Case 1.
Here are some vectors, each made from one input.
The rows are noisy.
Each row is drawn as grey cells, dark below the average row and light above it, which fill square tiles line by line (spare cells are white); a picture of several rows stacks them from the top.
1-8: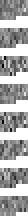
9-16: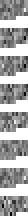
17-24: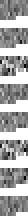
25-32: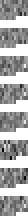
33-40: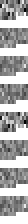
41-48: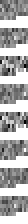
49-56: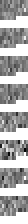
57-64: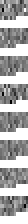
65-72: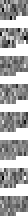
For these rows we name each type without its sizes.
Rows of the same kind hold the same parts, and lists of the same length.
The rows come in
3 kinds.
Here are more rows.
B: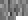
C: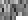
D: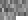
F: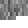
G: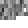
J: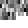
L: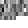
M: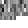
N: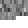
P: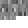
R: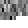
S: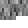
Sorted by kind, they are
B, C, F, R, S
D, G, L, M, N, P
J

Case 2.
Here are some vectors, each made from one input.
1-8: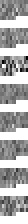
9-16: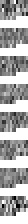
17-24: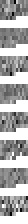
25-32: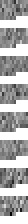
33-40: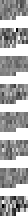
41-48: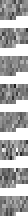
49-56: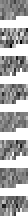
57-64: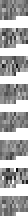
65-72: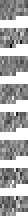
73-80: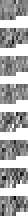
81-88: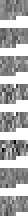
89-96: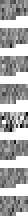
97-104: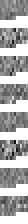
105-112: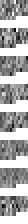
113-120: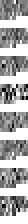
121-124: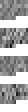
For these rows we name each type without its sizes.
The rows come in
2 kinds.
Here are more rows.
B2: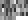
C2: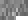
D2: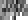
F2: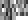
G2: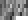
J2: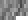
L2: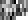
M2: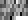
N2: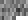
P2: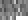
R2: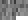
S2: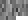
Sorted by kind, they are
B2, D2, F2
C2, G2, J2, L2, M2, N2, P2, R2, S2

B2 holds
a point on a line.
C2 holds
a point on a line and three true/false values.
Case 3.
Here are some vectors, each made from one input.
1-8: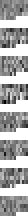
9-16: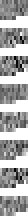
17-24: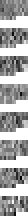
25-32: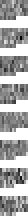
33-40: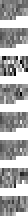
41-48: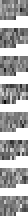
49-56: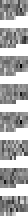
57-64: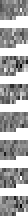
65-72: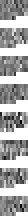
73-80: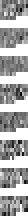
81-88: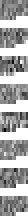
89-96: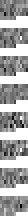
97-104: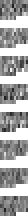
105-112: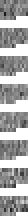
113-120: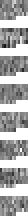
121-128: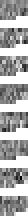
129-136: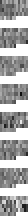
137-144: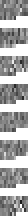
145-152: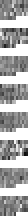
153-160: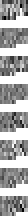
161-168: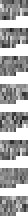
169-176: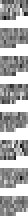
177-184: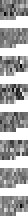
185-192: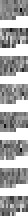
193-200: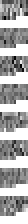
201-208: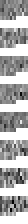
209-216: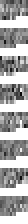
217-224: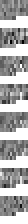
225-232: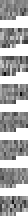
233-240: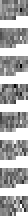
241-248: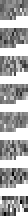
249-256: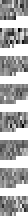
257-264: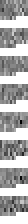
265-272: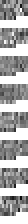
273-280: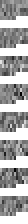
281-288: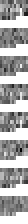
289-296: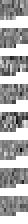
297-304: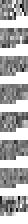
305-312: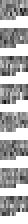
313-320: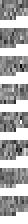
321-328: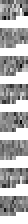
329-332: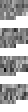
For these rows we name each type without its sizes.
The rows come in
3 kinds.
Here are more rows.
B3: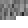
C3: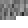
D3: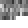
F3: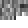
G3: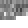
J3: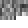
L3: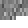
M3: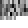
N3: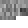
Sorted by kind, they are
B3, C3, G3, L3, N3
D3
F3, J3, M3

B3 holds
four true/false values.
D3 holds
a point on a circle.
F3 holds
a fixed value.
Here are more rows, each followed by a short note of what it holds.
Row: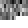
a point on a circle
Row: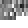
four true/false values
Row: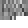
four true/false values
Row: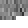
four true/false values
